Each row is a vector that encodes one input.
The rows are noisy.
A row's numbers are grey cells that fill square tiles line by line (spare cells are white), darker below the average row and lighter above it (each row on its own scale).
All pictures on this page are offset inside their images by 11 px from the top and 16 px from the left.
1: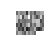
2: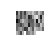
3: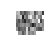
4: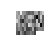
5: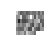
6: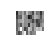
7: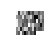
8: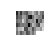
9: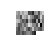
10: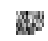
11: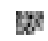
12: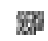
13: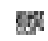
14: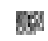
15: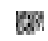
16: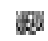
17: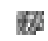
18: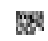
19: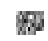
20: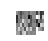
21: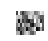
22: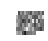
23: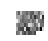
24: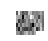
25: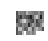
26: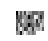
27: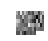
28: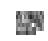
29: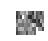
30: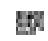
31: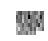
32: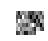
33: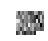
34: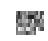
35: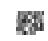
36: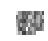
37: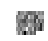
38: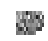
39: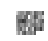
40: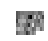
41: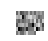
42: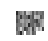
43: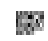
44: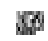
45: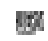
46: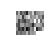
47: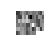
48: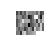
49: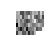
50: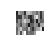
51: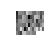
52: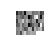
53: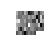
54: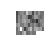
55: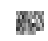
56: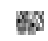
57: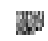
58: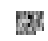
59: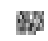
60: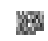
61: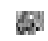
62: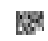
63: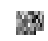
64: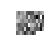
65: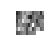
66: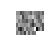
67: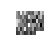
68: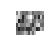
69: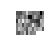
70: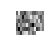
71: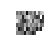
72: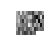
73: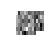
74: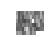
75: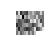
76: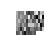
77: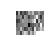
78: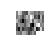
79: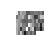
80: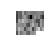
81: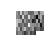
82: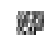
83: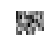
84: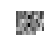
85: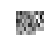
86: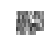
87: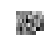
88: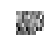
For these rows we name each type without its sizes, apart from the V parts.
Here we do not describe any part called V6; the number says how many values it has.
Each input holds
a true/false value, together with either a point on a line, or a value of V6.
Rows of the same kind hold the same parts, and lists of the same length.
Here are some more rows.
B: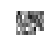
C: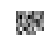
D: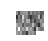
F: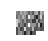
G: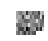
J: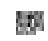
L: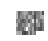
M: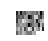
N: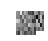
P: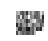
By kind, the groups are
B, D, J, L
C, F, G, M, N, P

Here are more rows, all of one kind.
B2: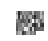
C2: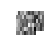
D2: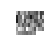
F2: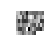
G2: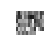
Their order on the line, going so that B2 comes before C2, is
B2, G2, D2, F2, C2.
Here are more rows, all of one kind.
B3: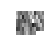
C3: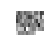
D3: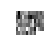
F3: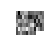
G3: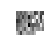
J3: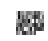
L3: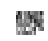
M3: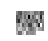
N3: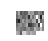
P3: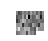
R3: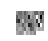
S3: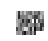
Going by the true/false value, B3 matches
J3 and S3.
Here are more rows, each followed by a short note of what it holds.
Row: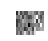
a true/false value and a value of V6
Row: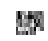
a point on a line and a true/false value
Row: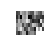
a true/false value and a value of V6
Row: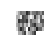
a point on a line and a true/false value
